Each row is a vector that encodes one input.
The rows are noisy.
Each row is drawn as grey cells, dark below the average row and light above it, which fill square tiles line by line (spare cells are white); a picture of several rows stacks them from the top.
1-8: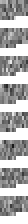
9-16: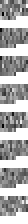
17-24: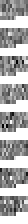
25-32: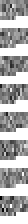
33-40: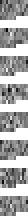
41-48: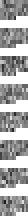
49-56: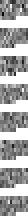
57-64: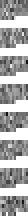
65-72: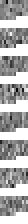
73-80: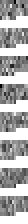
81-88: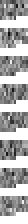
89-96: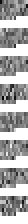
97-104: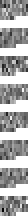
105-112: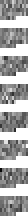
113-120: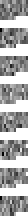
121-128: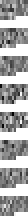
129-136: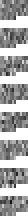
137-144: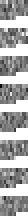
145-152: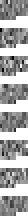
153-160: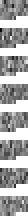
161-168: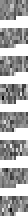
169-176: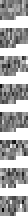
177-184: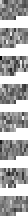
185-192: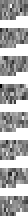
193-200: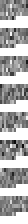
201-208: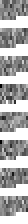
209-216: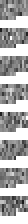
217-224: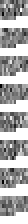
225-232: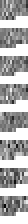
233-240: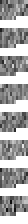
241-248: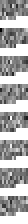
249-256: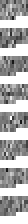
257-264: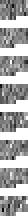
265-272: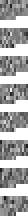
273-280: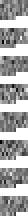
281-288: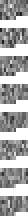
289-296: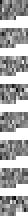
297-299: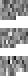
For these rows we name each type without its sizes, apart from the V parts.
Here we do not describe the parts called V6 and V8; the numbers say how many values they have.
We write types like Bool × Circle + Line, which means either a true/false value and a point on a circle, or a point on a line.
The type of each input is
((Line + Tree) × V6 + V8) × Tree.
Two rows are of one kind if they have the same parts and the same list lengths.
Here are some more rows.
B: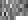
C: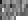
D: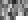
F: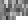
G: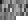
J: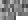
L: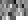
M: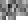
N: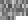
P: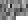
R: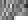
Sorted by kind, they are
B, C, P
D, L, M
F, G, J, N, R

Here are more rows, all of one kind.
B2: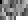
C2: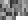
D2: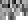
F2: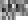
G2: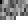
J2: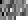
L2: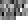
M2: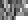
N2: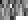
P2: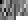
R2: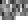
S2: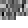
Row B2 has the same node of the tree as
G2, J2 and P2.
